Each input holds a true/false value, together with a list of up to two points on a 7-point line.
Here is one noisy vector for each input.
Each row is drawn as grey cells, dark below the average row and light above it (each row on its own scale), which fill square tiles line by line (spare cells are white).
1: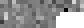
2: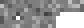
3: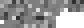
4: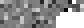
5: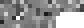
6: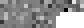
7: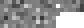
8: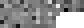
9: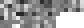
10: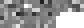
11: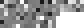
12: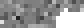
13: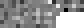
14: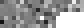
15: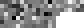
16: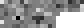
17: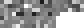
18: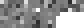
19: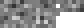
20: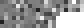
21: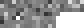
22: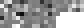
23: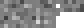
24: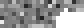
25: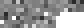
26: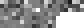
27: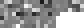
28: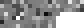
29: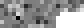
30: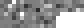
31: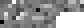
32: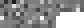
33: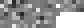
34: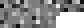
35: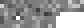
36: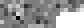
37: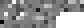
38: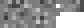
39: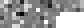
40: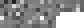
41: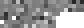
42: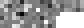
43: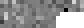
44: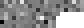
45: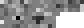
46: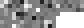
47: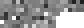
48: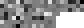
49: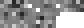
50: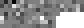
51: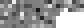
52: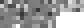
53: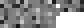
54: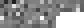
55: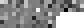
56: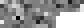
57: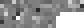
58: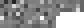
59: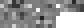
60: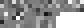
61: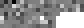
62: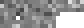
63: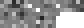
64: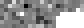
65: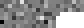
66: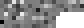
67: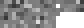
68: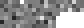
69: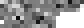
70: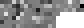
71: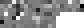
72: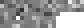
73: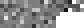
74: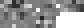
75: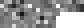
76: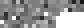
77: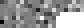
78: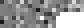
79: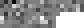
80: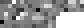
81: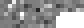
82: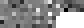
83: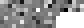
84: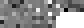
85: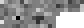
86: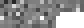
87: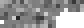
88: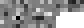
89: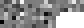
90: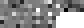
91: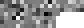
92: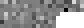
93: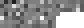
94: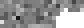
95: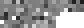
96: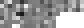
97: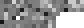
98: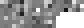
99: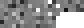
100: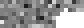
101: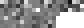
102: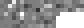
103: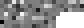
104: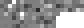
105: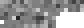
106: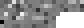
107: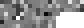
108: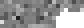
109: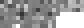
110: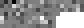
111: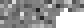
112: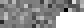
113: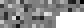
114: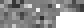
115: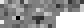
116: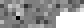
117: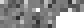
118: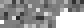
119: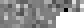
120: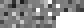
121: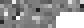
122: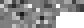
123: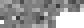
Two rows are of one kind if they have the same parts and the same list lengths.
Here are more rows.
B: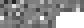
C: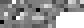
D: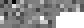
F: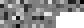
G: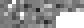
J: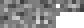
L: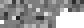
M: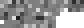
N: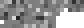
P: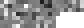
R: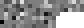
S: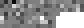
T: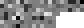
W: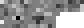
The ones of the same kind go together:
B, D, S
C, J, P, R
F, G, L, M, N, T, W

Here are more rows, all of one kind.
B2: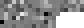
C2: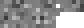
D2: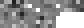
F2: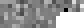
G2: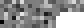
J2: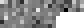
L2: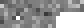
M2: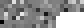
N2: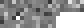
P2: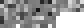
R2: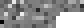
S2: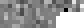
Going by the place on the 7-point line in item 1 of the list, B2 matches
G2, L2, M2 and N2.
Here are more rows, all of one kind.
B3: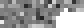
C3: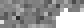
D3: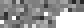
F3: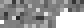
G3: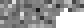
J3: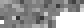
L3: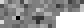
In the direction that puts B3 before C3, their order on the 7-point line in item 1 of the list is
G3, B3, C3, J3, L3, F3, D3.
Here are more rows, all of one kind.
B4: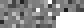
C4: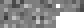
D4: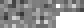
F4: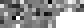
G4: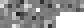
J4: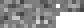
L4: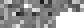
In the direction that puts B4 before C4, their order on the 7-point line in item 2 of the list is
D4, B4, J4, G4, C4, F4, L4.
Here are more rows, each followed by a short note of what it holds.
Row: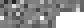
a true/false value, together with the empty list
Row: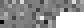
a true/false value, together with a list of two items
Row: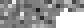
a true/false value, together with a list of one item
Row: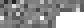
a true/false value, together with the empty list
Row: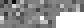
a true/false value, together with the empty list
